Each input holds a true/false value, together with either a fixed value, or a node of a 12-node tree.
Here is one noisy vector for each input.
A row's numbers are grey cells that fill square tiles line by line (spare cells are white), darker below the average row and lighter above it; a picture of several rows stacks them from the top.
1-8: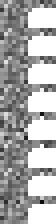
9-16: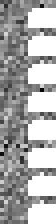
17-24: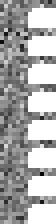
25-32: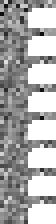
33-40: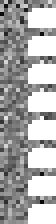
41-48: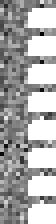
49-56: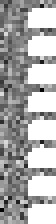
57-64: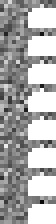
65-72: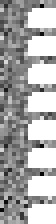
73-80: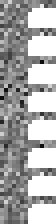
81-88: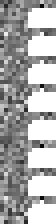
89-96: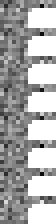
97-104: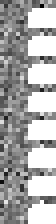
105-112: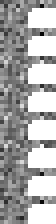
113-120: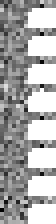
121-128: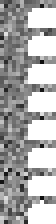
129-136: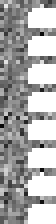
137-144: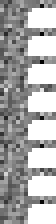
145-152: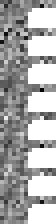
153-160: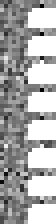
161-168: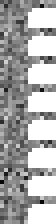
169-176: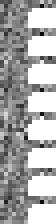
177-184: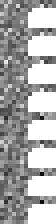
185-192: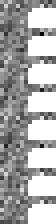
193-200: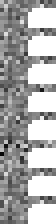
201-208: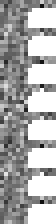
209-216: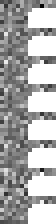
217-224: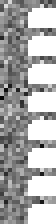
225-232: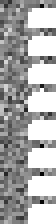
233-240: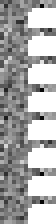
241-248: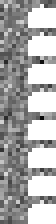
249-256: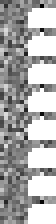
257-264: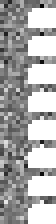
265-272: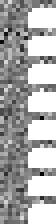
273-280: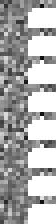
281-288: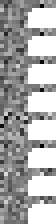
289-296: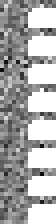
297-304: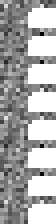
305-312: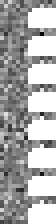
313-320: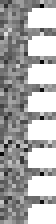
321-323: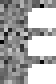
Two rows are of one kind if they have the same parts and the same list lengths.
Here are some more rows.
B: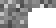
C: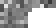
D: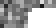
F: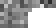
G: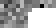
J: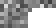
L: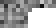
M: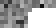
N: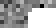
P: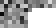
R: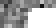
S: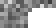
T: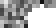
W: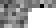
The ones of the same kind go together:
B, C, D, F, G, J, L, M, N, R, S, W
P, T

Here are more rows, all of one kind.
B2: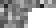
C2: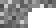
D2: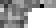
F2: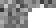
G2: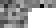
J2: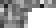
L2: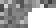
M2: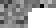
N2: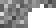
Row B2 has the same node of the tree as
C2, J2 and N2.
